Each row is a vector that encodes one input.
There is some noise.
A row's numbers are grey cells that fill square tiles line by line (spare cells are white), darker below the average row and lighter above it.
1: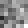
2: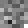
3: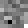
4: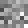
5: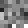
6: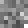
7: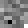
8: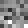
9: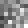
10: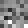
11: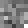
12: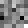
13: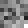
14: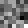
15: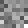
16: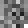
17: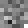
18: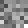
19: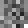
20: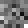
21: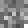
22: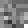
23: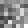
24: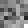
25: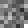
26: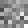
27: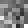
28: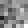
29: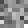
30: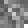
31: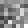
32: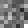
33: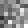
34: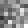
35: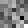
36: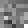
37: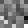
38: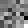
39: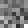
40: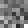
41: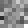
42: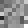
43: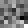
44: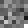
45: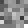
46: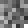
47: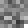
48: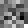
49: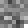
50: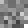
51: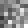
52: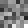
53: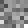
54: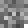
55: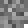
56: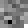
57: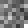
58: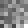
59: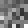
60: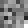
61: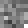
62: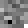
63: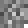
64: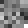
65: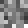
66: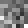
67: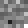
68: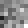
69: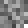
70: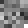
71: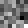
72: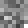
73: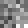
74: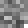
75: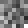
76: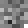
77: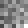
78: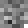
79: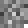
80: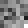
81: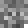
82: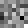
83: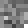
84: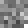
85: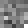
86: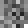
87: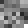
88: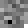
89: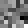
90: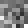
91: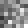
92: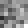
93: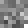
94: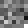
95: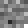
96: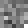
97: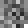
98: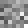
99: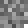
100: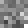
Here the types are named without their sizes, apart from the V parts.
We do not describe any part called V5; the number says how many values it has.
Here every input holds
a value of V5, together with either a label, or three true/false values.
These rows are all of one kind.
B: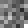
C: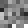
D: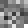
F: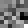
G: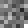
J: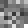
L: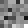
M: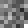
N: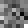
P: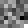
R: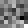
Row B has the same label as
G, M and P.
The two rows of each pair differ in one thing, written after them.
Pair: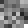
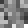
the label
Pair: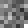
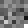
the value of V5
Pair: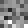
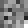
the label
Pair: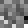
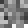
the value of V5
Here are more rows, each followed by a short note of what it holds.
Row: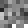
a label and a value of V5
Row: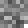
three true/false values and a value of V5
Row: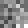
three true/false values and a value of V5
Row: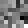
a label and a value of V5
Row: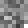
three true/false values and a value of V5
